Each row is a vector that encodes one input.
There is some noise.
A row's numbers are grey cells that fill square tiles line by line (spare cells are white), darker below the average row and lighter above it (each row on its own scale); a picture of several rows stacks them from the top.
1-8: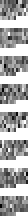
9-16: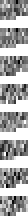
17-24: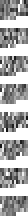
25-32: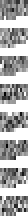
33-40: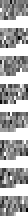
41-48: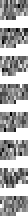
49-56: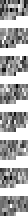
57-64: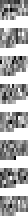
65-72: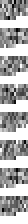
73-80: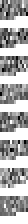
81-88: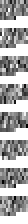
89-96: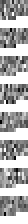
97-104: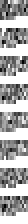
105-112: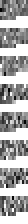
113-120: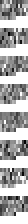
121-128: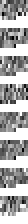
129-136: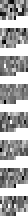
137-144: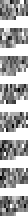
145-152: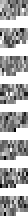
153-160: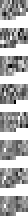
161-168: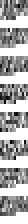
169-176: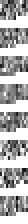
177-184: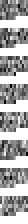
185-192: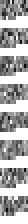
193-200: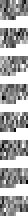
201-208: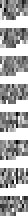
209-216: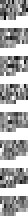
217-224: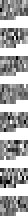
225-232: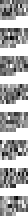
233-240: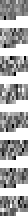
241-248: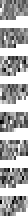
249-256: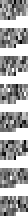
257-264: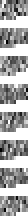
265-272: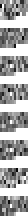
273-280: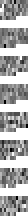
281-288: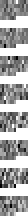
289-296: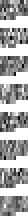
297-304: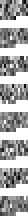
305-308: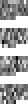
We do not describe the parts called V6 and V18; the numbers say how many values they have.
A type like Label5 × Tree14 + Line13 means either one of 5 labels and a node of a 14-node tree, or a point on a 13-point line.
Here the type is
((Bool × Bool × Bool + Unit) × V6 + Line5) × V18.
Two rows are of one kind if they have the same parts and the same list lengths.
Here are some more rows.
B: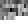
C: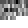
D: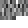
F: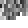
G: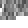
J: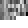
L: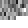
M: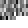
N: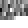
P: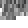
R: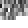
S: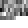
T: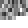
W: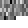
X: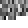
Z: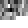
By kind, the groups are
B, C, D, G, J, L, M, R, T, W, X
F, P, Z
N, S

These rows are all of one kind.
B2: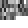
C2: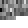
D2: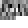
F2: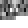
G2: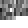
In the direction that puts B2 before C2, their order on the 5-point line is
B2, C2, G2, F2, D2.
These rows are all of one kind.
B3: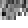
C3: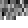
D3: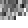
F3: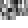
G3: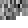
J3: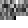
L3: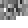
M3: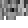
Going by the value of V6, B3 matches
C3 and M3.
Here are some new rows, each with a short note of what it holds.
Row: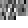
a value of V6 and a value of V18
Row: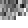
a value of V6 and a value of V18
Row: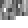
three true/false values, a value of V6 and a value of V18
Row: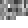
a value of V6 and a value of V18
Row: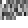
three true/false values, a value of V6 and a value of V18
